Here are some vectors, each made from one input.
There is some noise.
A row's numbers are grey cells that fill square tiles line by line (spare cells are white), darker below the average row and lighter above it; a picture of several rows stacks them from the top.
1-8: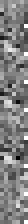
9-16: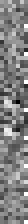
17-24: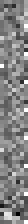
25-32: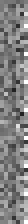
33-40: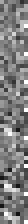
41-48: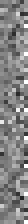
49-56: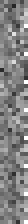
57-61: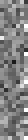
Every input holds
a list of up to two points on a 5-point line.
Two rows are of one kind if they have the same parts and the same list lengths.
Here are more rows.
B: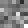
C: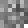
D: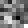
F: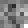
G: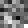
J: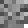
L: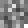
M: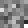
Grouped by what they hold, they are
B, F
C, J, L, M
D, G

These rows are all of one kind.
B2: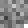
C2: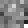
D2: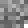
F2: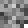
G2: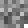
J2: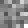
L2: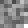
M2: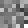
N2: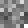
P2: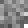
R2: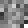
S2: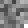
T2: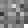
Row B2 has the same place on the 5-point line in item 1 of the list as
D2 and T2.
